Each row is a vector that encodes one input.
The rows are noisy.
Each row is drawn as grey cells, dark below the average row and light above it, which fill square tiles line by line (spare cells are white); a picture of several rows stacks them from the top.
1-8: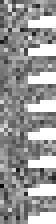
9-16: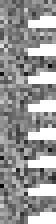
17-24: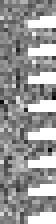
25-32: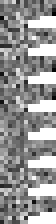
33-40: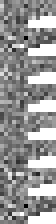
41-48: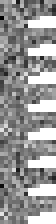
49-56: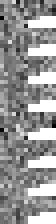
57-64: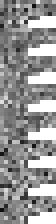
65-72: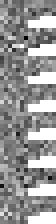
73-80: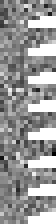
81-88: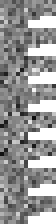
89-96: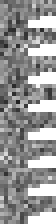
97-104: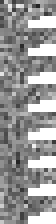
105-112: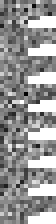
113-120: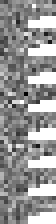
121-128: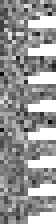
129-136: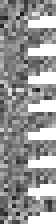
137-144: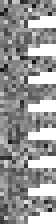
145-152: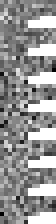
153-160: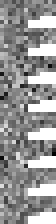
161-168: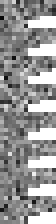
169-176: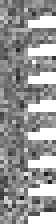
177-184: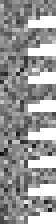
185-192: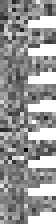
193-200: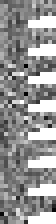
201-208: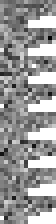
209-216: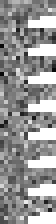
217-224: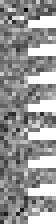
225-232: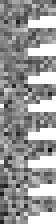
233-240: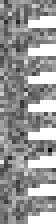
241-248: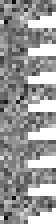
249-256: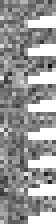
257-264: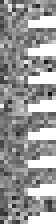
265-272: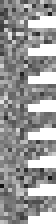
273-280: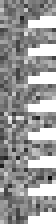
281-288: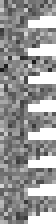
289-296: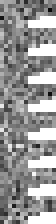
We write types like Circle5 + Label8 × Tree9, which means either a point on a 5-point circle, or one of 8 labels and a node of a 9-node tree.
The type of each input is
Line6 + List2(Circle9) + Tree11.
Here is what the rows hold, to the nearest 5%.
About 15% of them hold a point on a 6-point line. About 25% of them hold a node of an 11-node tree. The rest are lists of up to two points on a 9-point circle: about 5% of all rows are empty, 25% hold one and 35% two.
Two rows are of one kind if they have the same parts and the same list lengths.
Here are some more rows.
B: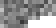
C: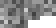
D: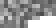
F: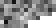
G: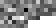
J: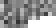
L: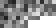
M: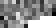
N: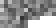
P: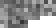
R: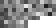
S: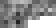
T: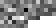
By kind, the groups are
B, D, J, N, S
C, P
F, M
G, T
L, R

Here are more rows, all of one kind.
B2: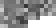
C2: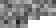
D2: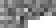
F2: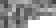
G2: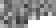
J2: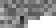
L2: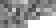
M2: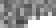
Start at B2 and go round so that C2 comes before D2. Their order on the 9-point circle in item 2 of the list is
B2, C2, D2, J2, M2, F2, L2, G2.
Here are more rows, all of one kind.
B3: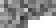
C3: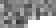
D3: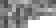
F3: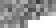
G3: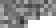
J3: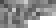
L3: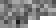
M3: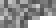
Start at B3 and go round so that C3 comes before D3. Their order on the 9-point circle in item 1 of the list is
B3, G3, C3, L3, D3, J3, F3, M3.
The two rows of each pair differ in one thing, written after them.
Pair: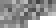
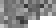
the place on the 9-point circle in item 1 of the list
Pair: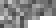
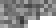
the place on the 9-point circle in item 1 of the list
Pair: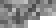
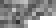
the place on the 9-point circle in item 2 of the list
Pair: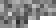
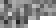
the place on the 9-point circle in item 2 of the list
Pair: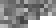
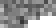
the place on the 9-point circle in item 2 of the list
